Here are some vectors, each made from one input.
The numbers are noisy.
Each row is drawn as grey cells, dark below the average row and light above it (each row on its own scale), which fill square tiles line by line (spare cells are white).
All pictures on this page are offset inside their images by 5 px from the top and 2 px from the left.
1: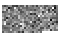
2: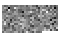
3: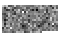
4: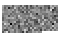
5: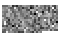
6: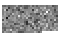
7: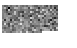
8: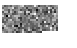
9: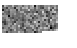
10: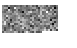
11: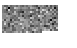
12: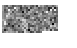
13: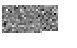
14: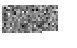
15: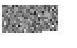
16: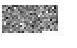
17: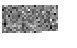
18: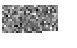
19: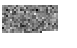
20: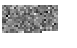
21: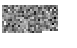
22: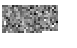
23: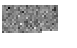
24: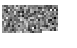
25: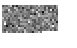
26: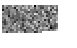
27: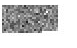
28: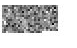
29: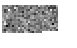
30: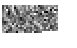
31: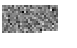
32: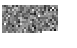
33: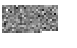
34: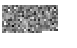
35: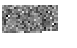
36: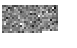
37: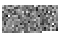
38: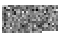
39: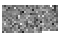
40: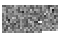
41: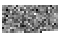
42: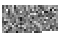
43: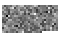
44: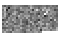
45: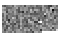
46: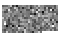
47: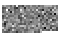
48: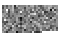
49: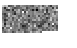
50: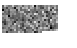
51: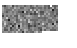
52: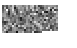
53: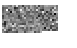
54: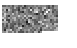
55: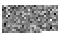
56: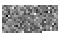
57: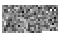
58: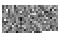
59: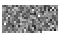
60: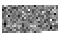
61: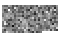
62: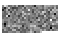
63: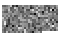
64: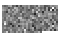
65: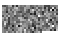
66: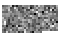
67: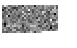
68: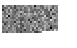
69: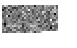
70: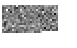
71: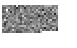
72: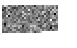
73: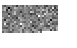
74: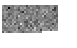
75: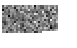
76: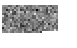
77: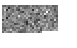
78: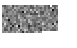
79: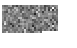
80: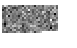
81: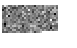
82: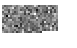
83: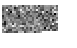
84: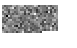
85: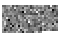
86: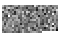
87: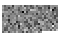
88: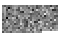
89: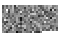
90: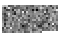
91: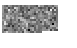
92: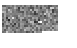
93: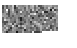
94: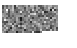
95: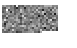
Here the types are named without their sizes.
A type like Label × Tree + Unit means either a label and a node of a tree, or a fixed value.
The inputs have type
Bool × Bool × Bool + Line × (Tree + Unit).
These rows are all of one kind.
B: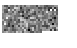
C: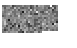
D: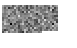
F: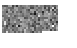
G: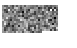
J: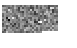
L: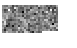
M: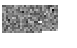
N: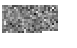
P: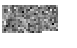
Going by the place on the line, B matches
G, L and P.
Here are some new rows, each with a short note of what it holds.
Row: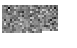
a point on a line
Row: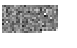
a point on a line and a node of a tree
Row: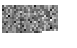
three true/false values
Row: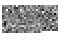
three true/false values
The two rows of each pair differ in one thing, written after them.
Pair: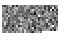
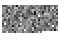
the node of the tree
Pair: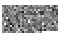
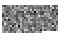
the node of the tree
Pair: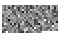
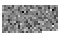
the node of the tree
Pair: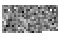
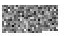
the node of the tree
